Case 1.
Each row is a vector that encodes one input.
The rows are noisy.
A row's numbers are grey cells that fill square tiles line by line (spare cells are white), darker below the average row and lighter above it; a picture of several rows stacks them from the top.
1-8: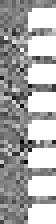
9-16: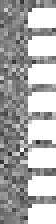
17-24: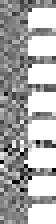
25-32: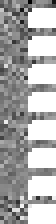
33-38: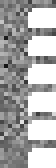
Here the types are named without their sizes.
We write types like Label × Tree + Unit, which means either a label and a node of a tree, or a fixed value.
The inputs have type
Bool × Line.
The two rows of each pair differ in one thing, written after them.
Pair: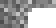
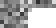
the true/false value
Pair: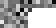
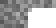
the true/false value
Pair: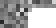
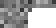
the place on the line
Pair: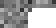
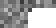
the place on the line
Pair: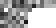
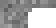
the place on the line
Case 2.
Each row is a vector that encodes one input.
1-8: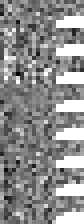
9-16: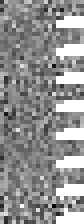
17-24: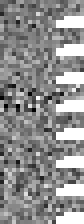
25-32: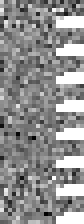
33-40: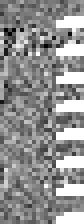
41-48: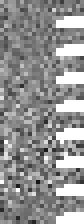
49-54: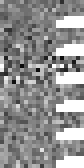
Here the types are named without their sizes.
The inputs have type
Circle + Line.
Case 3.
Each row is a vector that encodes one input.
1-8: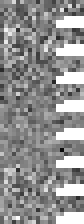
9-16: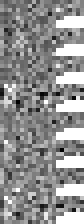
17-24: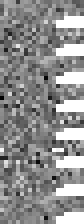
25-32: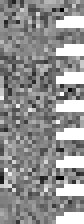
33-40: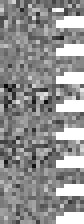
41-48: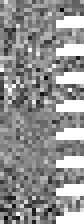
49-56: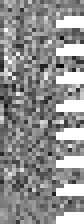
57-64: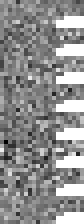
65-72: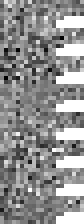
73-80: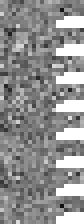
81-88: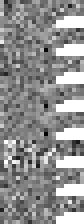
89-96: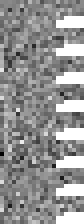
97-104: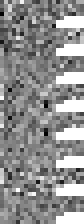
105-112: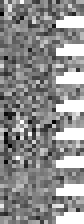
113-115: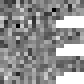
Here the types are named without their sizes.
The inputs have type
Circle + Tree.
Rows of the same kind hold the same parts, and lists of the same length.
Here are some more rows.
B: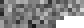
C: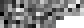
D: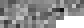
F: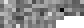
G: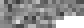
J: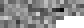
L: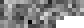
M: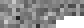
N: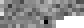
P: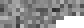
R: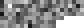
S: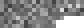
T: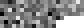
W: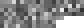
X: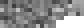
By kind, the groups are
B, C, L, R, S, T, W, X
D, F, G, J, M, N, P

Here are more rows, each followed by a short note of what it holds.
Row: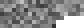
a point on a circle
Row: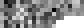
a node of a tree
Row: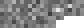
a point on a circle
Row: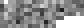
a node of a tree
